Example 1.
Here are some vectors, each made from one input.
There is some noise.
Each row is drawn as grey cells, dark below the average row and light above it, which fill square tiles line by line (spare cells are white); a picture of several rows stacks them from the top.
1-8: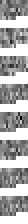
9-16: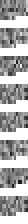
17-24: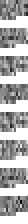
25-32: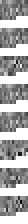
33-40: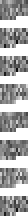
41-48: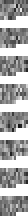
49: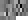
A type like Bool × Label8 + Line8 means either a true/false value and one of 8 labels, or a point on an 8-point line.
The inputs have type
Circle10.
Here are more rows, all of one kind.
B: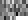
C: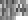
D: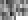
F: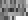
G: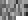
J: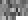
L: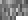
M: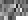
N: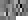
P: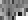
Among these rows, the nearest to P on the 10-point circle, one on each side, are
J and M.
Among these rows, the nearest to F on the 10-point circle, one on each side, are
B and C.
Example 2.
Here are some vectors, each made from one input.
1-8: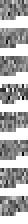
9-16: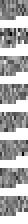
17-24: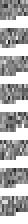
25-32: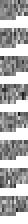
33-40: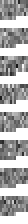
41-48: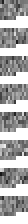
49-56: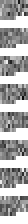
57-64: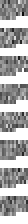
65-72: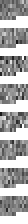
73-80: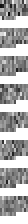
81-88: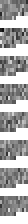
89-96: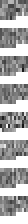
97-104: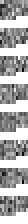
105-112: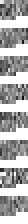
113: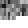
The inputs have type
Line10 × Line10.
